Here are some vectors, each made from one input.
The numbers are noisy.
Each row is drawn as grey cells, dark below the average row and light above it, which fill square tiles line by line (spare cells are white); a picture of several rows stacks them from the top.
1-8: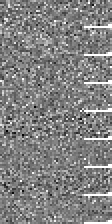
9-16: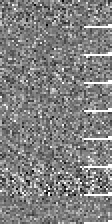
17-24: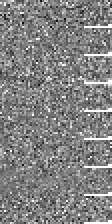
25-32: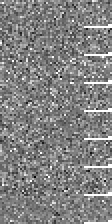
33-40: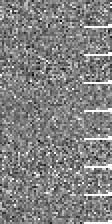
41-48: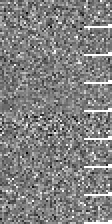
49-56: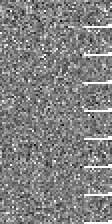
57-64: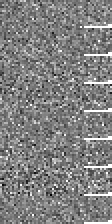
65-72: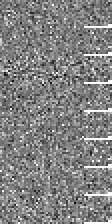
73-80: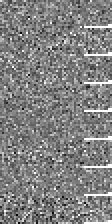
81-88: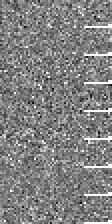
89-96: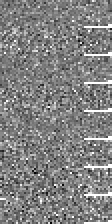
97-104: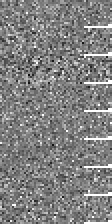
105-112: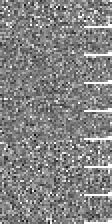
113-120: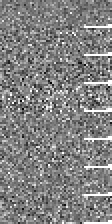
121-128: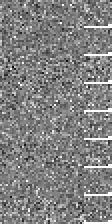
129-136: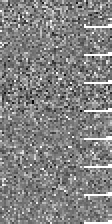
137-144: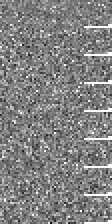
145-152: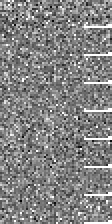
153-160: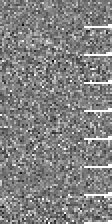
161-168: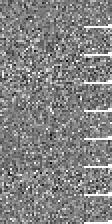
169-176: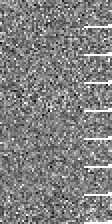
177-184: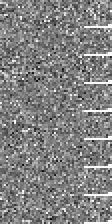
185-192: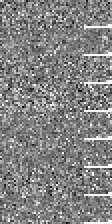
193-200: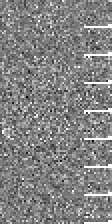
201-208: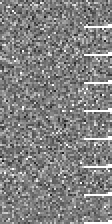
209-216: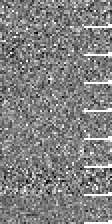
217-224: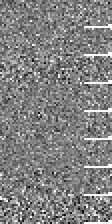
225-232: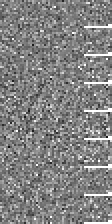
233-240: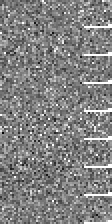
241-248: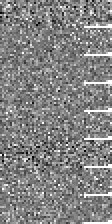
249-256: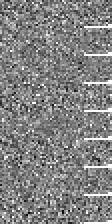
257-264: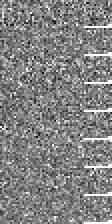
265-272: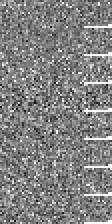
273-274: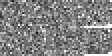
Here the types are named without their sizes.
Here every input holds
a point on a circle and a true/false value, together with either a point on a circle, or a fixed value.
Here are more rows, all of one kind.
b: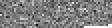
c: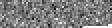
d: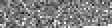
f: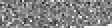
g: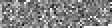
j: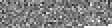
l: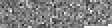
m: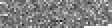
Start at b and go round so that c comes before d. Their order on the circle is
b, m, c, d, g, f, l, j.
